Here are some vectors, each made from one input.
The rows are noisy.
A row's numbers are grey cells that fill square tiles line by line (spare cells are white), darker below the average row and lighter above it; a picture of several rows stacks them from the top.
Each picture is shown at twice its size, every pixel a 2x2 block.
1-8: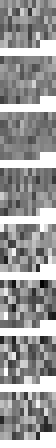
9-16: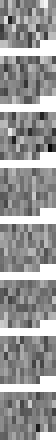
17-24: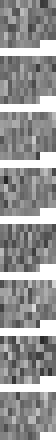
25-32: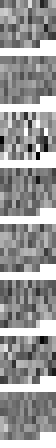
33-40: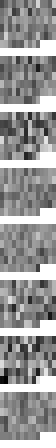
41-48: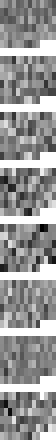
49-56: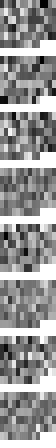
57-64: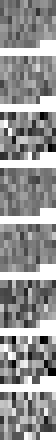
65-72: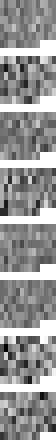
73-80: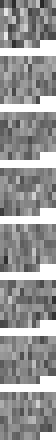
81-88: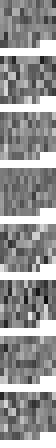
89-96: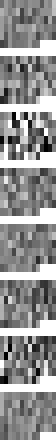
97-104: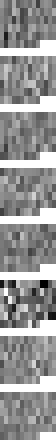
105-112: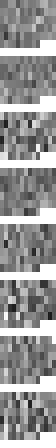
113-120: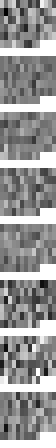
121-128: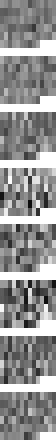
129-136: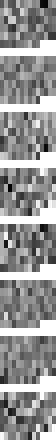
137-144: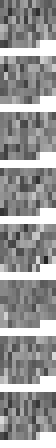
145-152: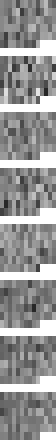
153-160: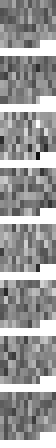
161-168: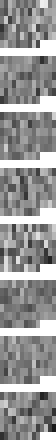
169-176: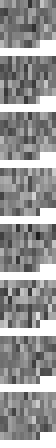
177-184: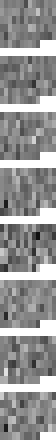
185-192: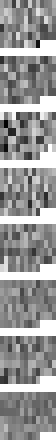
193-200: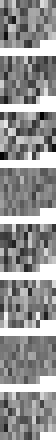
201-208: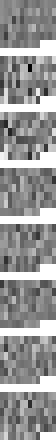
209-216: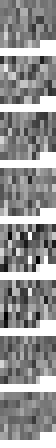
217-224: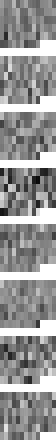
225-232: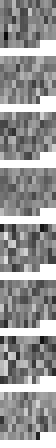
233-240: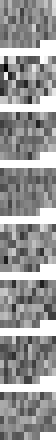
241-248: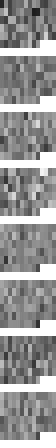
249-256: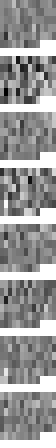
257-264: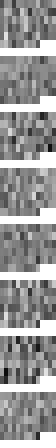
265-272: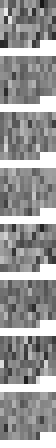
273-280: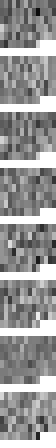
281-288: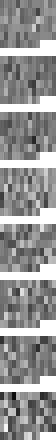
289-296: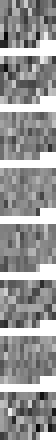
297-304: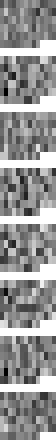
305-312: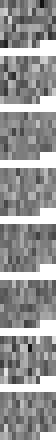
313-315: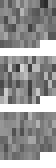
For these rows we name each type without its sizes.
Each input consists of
a true/false value, together with either a label, or a point on each of two lines.
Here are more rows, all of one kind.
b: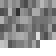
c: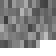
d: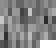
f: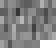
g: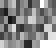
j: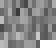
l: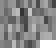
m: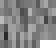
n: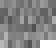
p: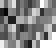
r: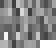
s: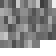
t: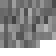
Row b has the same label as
d, f, j and m.
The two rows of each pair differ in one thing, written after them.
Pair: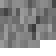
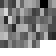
the label
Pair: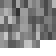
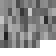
the true/false value
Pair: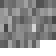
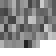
the true/false value
